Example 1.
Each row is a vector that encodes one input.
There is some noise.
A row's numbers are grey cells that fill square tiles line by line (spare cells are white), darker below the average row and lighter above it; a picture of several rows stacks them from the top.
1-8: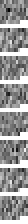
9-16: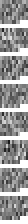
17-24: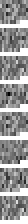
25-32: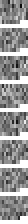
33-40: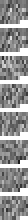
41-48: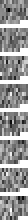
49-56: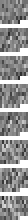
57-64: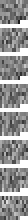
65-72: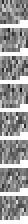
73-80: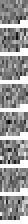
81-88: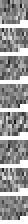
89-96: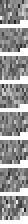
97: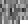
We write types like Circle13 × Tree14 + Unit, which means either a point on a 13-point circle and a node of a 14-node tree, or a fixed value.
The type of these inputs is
Label10.
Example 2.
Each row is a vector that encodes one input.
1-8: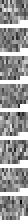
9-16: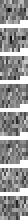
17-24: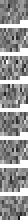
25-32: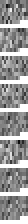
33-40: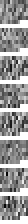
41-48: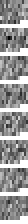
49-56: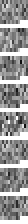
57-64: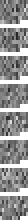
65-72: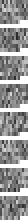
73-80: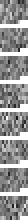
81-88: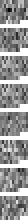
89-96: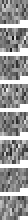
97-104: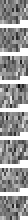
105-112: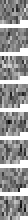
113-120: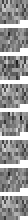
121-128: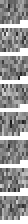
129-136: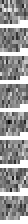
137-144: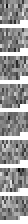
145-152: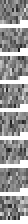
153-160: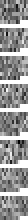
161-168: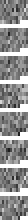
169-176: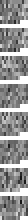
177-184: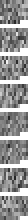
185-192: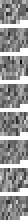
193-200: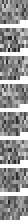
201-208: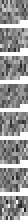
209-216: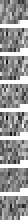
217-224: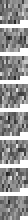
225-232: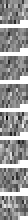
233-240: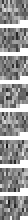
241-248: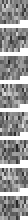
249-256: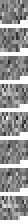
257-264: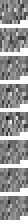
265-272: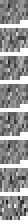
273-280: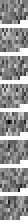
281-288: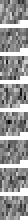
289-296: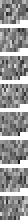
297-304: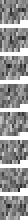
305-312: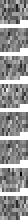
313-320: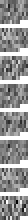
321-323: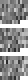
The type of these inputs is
Label10.
